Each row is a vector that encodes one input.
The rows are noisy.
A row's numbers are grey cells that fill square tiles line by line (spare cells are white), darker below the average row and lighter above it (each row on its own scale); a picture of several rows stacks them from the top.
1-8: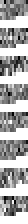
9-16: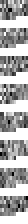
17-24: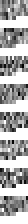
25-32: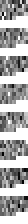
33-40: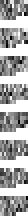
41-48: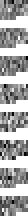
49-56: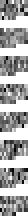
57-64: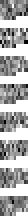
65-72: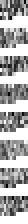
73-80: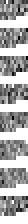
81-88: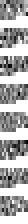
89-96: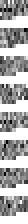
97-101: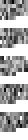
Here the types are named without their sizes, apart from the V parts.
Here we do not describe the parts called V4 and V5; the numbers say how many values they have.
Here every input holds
a point on each of two lines, together with either a true/false value and a value of V5, or a value of V4.
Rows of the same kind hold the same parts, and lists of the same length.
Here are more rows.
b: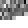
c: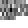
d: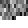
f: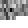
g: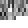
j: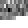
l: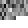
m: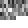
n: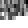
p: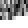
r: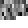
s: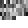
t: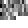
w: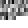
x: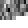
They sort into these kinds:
b, c, m, r, s
d, f, g, j, l, n, p, t, w, x

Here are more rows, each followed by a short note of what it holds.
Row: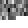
a point on each of two lines and a value of V4
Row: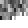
a point on each of two lines, a true/false value and a value of V5
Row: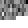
a point on each of two lines and a value of V4
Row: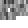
a point on each of two lines, a true/false value and a value of V5
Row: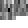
a point on each of two lines, a true/false value and a value of V5
